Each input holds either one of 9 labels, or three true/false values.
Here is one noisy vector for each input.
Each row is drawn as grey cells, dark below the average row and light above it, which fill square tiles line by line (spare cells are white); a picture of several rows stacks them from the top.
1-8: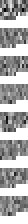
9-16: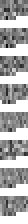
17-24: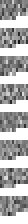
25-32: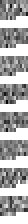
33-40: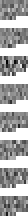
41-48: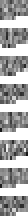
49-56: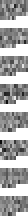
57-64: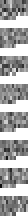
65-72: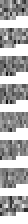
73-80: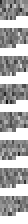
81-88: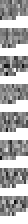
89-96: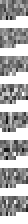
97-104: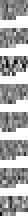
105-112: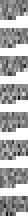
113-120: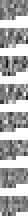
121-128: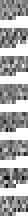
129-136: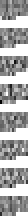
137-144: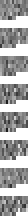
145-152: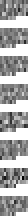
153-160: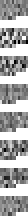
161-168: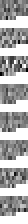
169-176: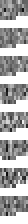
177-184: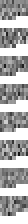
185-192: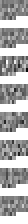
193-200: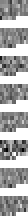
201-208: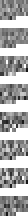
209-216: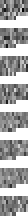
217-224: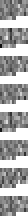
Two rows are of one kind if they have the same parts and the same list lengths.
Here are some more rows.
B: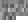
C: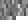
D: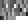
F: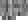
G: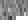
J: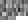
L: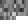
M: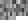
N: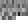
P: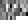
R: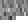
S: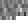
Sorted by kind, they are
B, C, F, G, N, R, S
D, J, L, M, P

